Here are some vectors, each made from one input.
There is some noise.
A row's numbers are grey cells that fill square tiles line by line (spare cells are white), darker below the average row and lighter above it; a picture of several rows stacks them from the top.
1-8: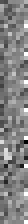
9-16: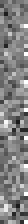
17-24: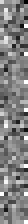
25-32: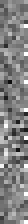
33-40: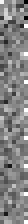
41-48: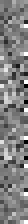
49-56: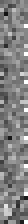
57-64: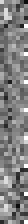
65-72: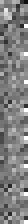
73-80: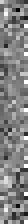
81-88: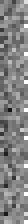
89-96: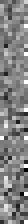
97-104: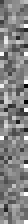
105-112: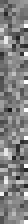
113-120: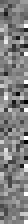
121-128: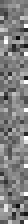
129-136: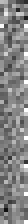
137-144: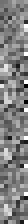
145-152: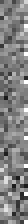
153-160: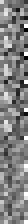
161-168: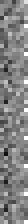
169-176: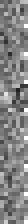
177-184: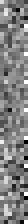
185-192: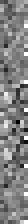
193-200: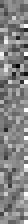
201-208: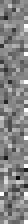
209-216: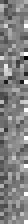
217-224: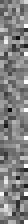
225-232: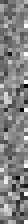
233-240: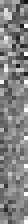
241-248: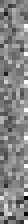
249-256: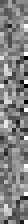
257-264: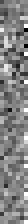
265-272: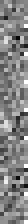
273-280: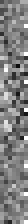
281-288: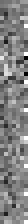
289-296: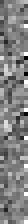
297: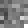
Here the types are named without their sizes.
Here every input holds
either a point on a line, or a node of a tree.
